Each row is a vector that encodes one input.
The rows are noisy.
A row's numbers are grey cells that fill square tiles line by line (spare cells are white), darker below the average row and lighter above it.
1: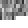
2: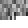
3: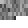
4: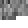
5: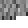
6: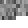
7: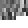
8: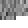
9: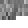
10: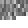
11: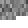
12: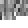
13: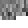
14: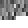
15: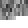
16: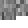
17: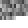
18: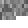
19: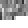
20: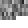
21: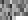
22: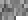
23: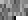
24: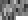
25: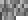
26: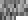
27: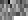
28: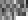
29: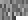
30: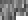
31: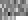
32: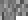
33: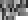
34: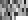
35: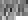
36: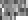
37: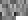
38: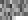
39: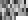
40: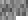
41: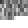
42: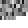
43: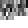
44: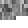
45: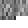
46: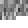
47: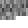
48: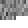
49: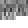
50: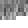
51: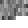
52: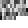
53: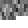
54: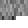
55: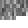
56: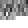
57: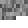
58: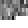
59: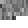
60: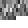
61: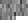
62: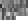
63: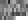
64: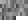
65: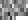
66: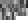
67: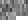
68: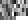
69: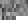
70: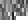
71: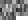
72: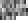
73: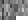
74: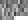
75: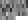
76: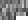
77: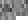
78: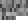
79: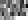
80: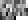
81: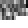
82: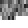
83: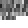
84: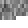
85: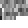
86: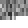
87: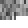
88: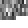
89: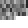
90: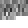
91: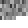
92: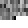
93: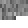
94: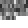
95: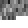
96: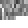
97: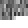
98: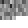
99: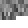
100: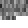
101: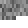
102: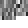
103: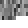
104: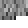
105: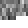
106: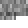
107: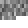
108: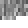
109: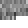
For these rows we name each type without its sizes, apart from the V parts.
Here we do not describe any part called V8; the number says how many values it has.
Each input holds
a point on a line, together with either a point on a line, or a value of V8.
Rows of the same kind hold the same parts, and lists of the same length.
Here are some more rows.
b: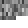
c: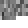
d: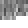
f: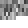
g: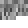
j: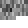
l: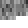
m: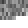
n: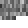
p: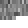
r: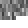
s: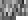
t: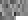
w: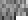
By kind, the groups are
b, c, m, p, s, t, w
d, f, g, j, l, n, r

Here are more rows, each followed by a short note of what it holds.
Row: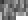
a point on a line and a value of V8
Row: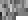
a point on a line and a value of V8
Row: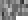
a point on a line and a value of V8
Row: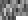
a point on a line and a value of V8
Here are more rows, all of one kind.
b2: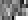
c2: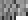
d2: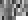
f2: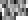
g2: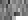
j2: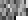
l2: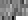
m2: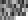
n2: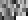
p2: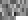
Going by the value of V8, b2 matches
f2, l2, n2 and p2.
